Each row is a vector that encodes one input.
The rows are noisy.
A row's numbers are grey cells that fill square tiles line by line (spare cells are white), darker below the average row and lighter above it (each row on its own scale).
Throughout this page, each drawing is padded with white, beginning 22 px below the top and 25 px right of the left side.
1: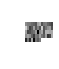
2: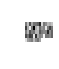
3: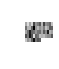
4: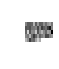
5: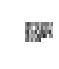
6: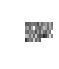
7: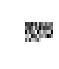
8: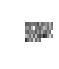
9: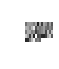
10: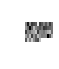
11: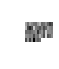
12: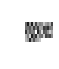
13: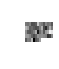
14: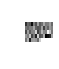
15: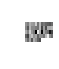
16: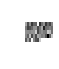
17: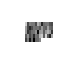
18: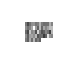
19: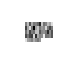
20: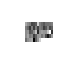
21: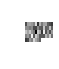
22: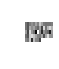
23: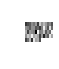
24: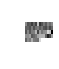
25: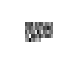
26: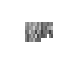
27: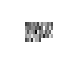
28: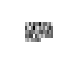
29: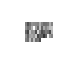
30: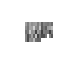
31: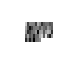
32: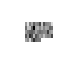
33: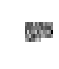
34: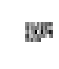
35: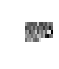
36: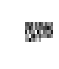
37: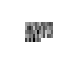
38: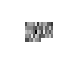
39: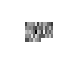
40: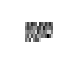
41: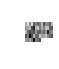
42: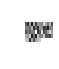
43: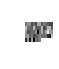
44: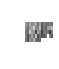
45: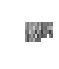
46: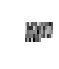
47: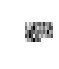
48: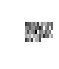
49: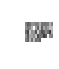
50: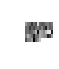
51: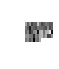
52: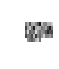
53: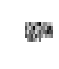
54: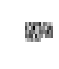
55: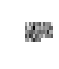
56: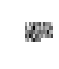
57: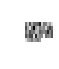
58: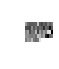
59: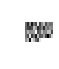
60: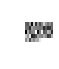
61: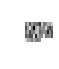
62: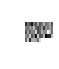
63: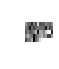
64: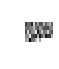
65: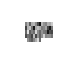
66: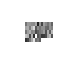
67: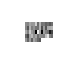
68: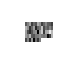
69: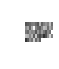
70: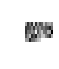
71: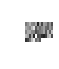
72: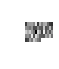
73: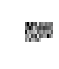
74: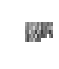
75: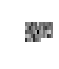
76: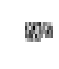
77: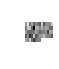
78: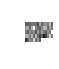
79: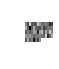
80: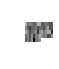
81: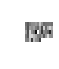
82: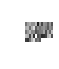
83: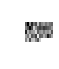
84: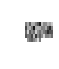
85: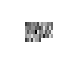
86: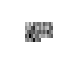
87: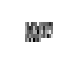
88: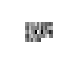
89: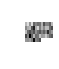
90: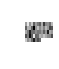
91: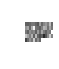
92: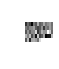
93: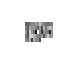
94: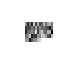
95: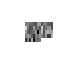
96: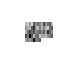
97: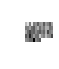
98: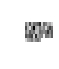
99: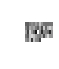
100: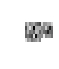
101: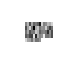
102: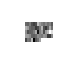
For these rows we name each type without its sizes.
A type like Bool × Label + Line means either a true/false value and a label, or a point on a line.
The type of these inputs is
Bool × Bool × Bool + Line × (Tree + Unit).
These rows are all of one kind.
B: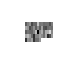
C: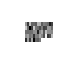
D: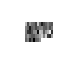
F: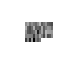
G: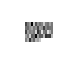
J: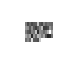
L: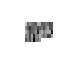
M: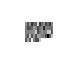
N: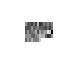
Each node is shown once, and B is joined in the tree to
C, F and N.
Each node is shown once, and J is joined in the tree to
F.
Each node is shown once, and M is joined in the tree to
C.
